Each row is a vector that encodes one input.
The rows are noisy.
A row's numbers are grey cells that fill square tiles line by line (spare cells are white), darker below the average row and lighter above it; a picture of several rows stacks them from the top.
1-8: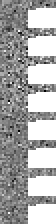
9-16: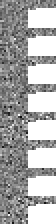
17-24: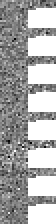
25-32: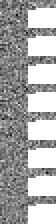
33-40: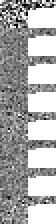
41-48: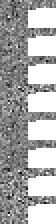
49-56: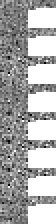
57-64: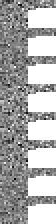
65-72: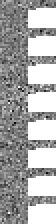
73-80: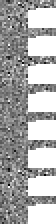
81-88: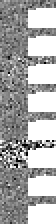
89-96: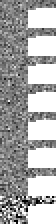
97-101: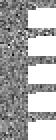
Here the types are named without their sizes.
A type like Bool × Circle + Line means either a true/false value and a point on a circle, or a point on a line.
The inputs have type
List(Bool × Line).
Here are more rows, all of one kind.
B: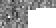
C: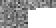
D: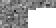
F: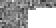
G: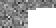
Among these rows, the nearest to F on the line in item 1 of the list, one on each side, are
D and G.
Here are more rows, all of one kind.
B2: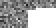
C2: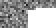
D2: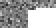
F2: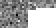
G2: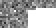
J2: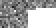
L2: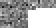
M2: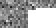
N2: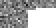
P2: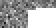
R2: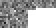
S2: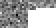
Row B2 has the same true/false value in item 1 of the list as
C2, D2, L2 and N2.
